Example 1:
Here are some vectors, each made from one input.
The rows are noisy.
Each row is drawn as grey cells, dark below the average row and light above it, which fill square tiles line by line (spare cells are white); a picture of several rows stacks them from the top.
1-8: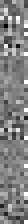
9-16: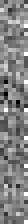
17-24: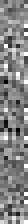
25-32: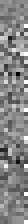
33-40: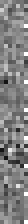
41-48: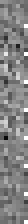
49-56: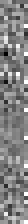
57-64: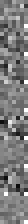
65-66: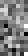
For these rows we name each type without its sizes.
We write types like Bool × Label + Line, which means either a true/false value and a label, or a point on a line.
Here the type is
Circle.
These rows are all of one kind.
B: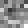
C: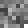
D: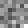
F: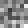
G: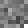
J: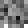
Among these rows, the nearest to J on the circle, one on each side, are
D and G.
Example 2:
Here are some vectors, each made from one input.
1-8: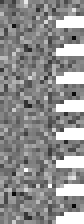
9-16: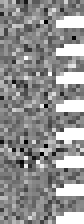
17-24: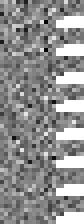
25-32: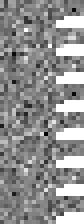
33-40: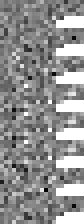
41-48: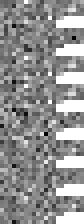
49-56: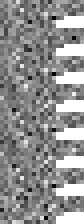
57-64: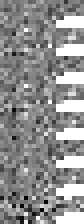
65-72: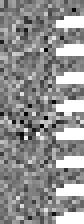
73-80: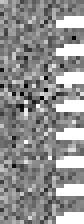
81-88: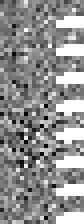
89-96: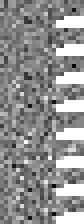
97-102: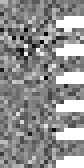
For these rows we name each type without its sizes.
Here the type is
Tree + Unit.
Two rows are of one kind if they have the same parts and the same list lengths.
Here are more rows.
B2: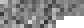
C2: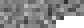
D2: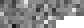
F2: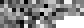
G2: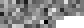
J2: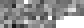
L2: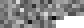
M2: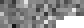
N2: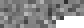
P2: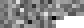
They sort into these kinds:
B2, C2, D2, G2, J2, L2, M2, N2, P2
F2

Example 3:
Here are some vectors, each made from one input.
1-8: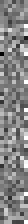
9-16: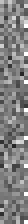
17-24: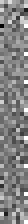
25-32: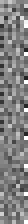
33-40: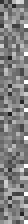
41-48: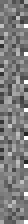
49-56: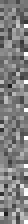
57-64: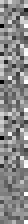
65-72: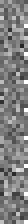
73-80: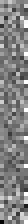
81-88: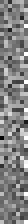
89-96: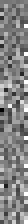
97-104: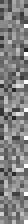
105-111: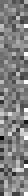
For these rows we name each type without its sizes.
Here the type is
Line.
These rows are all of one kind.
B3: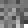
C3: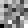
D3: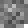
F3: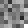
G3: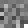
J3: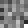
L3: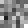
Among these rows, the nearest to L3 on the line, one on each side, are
C3 and D3.
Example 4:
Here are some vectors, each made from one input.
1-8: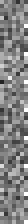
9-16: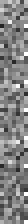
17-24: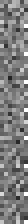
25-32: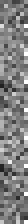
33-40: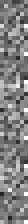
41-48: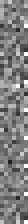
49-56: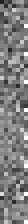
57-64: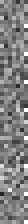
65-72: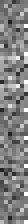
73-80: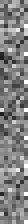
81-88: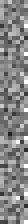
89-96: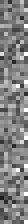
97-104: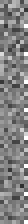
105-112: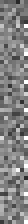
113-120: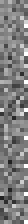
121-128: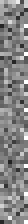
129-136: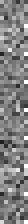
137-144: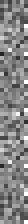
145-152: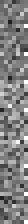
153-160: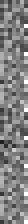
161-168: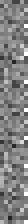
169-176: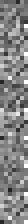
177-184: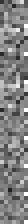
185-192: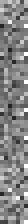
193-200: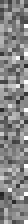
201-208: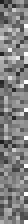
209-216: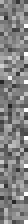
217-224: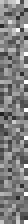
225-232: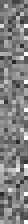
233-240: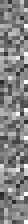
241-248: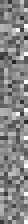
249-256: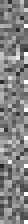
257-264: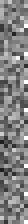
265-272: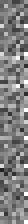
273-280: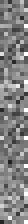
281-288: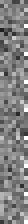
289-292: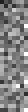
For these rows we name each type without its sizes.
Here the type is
Line.
